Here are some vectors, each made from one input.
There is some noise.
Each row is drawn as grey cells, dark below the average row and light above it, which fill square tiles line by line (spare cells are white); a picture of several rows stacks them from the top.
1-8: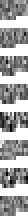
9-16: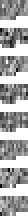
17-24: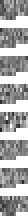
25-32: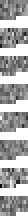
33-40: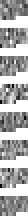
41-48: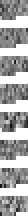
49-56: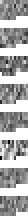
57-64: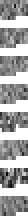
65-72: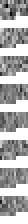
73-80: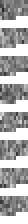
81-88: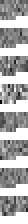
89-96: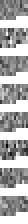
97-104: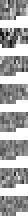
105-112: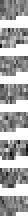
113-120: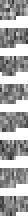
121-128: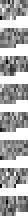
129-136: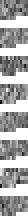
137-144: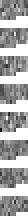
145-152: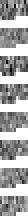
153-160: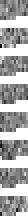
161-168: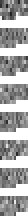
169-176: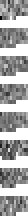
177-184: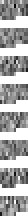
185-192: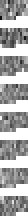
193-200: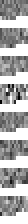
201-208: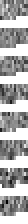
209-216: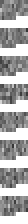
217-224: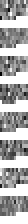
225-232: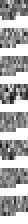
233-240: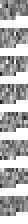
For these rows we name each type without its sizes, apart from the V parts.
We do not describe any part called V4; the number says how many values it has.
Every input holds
a value of V4, together with either a point on a circle, or a label.
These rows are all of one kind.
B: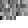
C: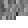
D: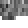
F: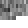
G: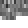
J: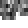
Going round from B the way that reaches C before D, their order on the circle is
B, C, G, D, J, F.
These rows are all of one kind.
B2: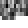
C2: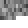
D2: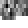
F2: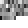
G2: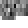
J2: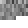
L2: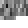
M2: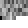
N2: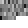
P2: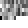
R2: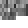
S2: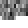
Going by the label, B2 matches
C2, M2 and N2.
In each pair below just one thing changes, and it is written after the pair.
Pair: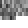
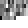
the value of V4
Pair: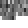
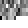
the place on the circle
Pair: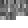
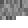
the place on the circle
